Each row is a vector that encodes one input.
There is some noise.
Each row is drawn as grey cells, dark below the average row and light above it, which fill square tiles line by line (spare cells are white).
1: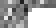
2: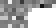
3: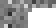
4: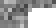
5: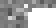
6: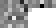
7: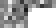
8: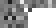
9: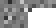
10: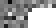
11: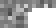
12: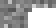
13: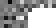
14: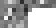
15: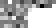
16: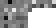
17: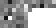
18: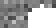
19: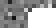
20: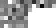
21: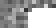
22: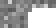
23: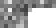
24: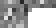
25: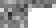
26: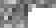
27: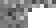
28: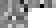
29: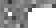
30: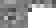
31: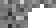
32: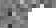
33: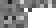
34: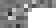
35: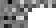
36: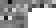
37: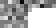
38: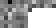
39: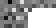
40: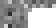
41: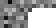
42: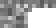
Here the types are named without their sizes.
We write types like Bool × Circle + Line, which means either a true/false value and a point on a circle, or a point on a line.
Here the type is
Bool × Bool × Bool × Line × Line.
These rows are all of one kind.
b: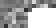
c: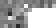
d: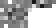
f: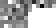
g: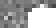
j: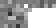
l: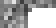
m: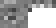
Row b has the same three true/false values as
g and l.
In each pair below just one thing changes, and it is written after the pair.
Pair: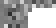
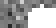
one of the three true/false values
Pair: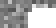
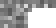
the place on one of the two lines
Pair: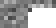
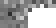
one of the three true/false values
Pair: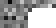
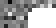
one of the three true/false values
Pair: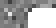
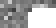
the place on one of the two lines
